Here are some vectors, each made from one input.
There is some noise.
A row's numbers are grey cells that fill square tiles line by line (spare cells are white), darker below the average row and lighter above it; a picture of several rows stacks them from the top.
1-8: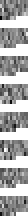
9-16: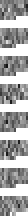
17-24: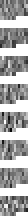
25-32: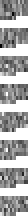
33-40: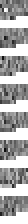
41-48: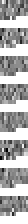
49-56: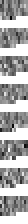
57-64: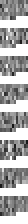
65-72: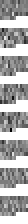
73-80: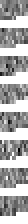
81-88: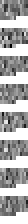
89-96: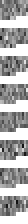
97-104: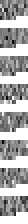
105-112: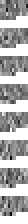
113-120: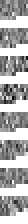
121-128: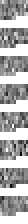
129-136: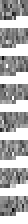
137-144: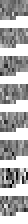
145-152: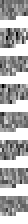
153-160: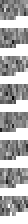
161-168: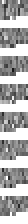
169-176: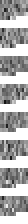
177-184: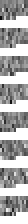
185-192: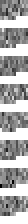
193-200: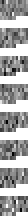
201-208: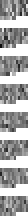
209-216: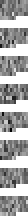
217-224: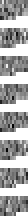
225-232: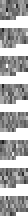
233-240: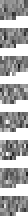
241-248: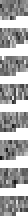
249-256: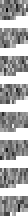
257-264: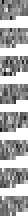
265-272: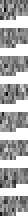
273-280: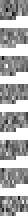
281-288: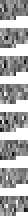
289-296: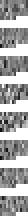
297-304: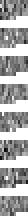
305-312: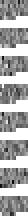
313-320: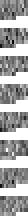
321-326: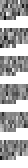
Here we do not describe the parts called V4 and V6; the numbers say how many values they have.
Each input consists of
one of 8 labels, a point on an 8-point line and a value of V6, together with either a point on a 7-point line, or a value of V4.
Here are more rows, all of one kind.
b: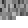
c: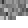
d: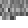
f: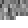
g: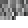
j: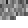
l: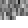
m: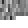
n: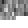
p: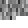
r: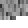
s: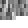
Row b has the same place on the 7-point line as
d, f, l and p.
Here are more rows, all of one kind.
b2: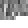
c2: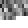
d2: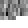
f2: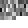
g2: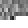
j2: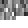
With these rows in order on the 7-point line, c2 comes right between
d2 and j2.
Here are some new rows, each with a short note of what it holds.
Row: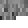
one of 8 labels, a point on an 8-point line, a value of V4 and a value of V6
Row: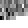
one of 8 labels, a point on an 8-point line, a value of V4 and a value of V6
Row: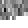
one of 8 labels, a point on an 8-point line, a value of V4 and a value of V6
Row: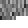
one of 8 labels, a point on an 8-point line, a value of V4 and a value of V6
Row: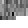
one of 8 labels, a point on an 8-point line, a value of V4 and a value of V6
